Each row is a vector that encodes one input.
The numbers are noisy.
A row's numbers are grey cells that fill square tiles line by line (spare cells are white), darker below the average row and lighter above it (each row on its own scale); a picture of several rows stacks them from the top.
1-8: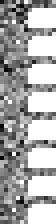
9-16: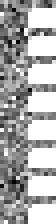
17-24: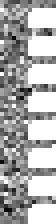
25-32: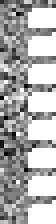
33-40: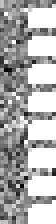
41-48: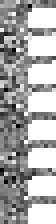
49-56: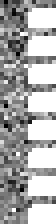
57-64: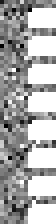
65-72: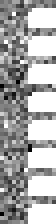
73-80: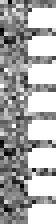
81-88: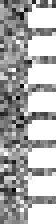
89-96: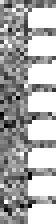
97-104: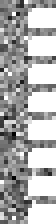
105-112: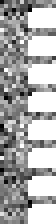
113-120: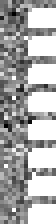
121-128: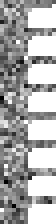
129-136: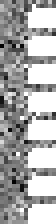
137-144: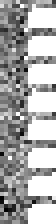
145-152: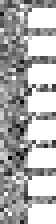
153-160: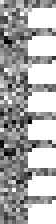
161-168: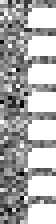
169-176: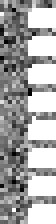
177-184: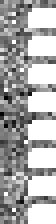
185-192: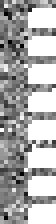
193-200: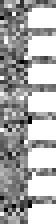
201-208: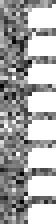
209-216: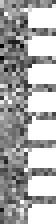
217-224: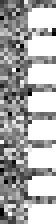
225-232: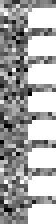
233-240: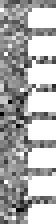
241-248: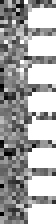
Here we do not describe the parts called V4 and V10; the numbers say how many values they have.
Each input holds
either a value of V4 and a value of V10, or a list of up to three points on a 6-point circle.
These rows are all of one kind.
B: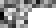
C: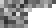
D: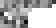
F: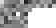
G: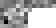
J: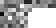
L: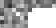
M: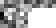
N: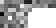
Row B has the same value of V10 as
J, M and N.
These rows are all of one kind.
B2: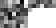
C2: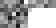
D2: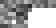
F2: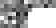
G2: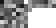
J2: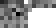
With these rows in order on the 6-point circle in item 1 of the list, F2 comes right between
C2 and D2.
